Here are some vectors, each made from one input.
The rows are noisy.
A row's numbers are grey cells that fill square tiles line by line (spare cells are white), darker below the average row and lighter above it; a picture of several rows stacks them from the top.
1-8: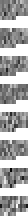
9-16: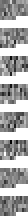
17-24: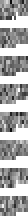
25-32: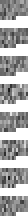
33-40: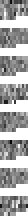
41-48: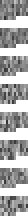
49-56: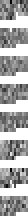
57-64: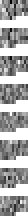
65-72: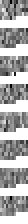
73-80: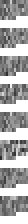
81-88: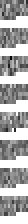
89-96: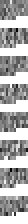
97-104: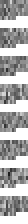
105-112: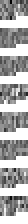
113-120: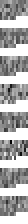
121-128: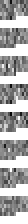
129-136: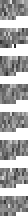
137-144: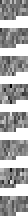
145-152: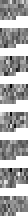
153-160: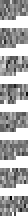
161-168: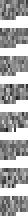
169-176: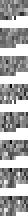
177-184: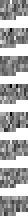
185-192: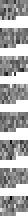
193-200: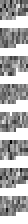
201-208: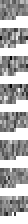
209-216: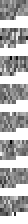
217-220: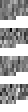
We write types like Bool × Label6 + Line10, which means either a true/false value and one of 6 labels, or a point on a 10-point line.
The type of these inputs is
(Bool × (Label7 + Line6) + Label6) × Label5.
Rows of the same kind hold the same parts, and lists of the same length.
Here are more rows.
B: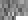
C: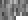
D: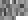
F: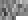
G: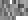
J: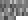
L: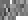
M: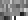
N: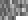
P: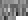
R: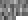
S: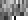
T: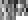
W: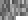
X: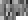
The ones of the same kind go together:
B, D, F, G, J, P, R, X
C, L, M, N, S, W
T

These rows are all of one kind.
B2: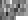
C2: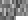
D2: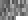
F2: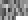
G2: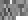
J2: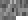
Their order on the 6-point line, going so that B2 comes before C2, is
B2, F2, G2, J2, D2, C2.
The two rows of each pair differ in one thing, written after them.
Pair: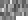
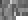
the label
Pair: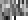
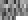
the label
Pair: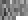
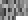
the true/false value
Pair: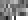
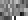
the place on the 6-point line
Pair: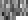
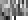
the label
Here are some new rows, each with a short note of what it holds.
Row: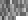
one of 5 labels, a point on a 6-point line and a true/false value
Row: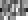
one of 5 labels and one of 6 labels
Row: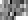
one of 5 labels, one of 7 labels and a true/false value
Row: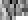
one of 5 labels and one of 6 labels
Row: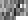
one of 5 labels, a point on a 6-point line and a true/false value
